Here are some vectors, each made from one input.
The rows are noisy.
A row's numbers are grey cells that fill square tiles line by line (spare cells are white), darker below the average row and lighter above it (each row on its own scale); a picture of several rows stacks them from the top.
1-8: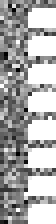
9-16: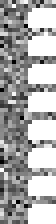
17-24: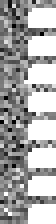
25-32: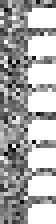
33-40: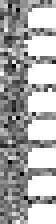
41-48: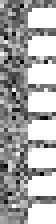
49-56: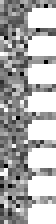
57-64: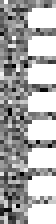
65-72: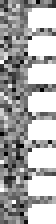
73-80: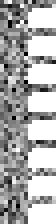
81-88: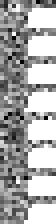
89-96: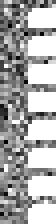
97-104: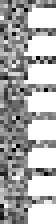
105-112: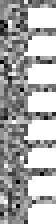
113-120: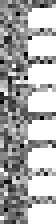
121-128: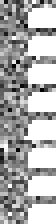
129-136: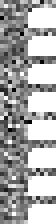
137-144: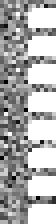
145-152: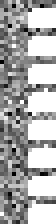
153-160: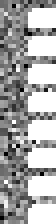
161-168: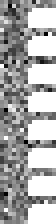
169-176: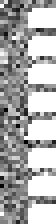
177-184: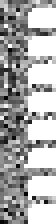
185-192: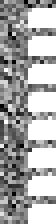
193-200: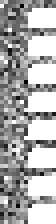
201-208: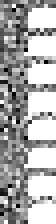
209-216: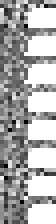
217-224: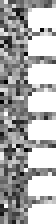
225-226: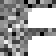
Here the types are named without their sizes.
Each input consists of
a node of each of two trees, together with either a label, or a node of a tree.
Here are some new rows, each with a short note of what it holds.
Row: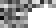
a label and a node of each of two trees
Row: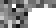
a label and a node of each of two trees
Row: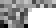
a label and a node of each of two trees
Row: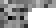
a label and a node of each of two trees
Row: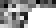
a node of each of three trees
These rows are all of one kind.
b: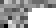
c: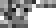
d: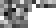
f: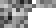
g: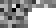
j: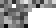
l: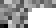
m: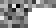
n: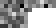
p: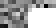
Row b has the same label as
j, l and p.
